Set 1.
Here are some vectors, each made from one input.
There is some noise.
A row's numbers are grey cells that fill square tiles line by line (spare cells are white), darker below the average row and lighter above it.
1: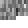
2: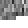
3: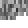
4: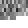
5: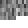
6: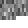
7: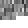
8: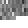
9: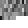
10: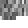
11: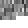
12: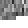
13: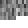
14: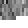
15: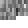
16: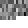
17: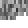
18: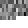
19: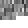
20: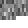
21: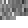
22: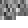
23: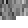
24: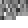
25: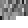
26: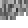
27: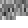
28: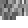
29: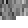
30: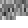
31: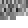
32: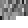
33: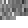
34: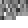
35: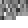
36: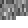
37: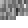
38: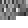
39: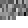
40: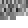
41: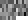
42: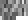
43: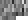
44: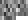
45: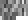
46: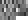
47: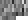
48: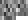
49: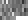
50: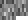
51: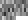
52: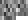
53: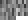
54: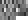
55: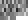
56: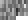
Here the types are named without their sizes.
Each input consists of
four true/false values.
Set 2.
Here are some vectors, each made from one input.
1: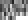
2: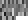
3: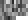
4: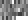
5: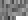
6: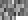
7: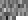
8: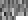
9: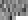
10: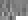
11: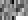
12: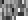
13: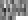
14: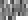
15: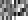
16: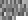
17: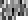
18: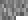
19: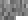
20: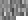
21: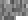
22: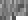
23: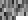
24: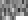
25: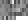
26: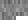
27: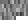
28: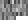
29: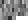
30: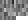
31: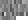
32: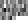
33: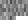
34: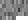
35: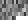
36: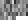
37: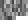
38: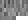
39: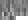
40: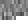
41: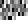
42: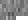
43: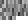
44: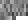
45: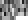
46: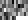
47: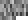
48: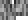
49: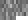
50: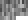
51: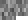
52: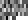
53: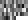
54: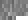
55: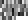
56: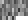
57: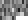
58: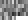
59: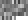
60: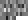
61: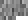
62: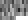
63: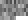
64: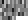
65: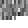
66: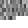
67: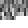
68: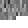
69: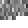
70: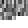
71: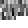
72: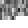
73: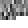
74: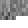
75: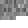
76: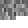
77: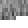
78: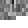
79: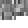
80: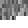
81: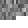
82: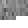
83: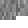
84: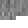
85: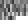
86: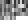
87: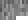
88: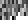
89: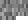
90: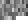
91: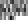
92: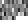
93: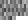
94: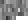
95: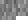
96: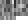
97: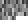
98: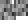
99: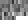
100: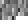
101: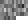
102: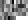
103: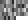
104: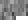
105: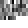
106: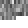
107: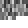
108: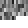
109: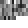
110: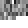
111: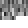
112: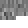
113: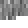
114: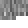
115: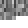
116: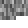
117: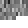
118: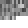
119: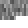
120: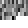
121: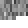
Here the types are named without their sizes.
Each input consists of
either a fixed value, or a node of a tree.
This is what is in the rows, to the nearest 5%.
About 5% of them hold a fixed value. The rest hold a node of a tree.
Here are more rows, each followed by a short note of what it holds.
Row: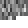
a fixed value
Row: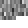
a node of a tree
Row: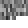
a node of a tree
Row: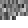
a node of a tree
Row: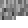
a node of a tree
